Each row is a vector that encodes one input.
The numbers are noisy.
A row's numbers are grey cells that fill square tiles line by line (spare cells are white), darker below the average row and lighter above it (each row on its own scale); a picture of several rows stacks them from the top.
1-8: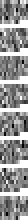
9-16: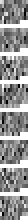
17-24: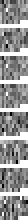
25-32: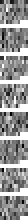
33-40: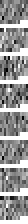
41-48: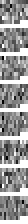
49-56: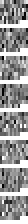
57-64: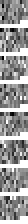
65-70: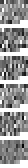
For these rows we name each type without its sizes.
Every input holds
either a point on each of two lines, or three true/false values.
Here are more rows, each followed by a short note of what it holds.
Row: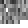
three true/false values
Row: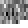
a point on each of two lines
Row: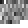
three true/false values
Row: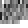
a point on each of two lines
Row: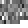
a point on each of two lines
